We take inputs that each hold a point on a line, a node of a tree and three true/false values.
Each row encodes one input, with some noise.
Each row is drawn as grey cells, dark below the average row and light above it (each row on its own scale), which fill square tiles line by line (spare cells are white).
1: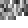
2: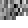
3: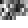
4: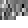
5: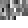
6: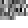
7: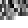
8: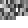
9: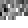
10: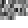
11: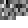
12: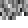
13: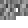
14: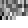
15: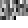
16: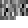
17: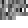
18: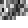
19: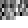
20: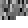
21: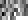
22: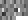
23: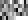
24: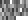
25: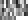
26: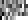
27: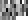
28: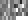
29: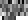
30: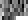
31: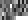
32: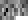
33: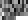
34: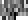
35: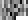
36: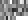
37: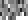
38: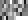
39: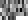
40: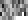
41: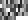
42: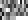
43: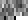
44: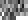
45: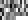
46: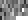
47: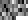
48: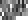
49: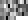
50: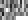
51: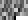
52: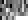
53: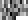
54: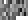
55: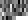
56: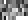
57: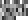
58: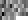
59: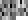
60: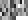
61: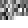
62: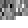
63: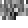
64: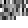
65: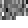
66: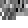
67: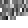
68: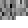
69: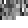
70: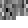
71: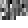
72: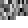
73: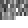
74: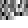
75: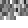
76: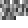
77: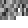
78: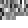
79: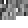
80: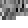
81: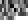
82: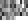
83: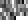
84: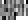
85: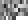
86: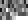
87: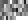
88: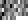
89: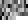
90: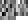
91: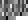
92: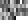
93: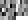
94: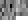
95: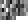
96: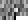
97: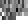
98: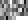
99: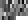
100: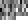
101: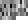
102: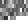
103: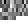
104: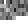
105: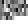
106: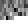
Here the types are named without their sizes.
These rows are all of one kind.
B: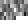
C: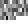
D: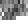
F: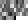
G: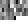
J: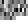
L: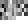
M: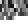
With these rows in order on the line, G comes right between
B and F.
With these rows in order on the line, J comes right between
C and M.
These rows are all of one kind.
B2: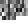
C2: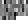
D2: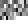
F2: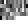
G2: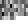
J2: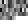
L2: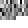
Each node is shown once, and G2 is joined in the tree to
D2 and F2.
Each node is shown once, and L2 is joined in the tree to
C2.
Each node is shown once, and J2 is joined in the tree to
B2 and F2.
